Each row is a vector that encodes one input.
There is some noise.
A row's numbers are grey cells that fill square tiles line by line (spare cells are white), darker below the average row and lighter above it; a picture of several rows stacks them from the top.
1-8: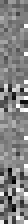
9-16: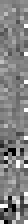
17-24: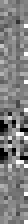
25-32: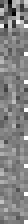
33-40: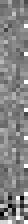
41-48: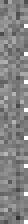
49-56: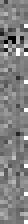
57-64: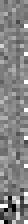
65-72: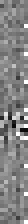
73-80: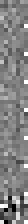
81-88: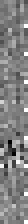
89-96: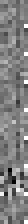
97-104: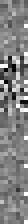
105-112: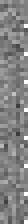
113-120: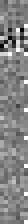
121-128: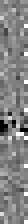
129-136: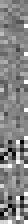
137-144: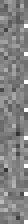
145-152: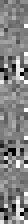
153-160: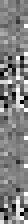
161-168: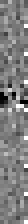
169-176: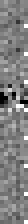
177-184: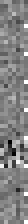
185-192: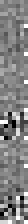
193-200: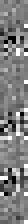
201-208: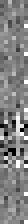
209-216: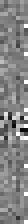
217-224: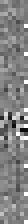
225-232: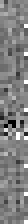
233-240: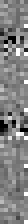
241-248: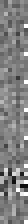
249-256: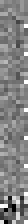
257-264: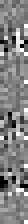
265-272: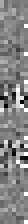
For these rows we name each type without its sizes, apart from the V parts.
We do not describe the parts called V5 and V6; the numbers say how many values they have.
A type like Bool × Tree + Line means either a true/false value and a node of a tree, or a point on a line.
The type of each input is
Bool × Bool × Bool × (Tree + V5) × V6 + Label.
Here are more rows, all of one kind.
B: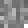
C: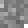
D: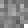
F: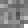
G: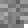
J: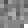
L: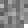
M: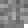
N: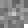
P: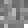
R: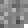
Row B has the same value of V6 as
N and P.
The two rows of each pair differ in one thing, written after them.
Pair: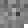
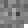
the node of the tree
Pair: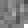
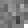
one of the three true/false values
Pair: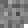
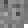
the value of V6
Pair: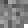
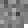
the value of V6
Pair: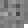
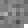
one of the three true/false values
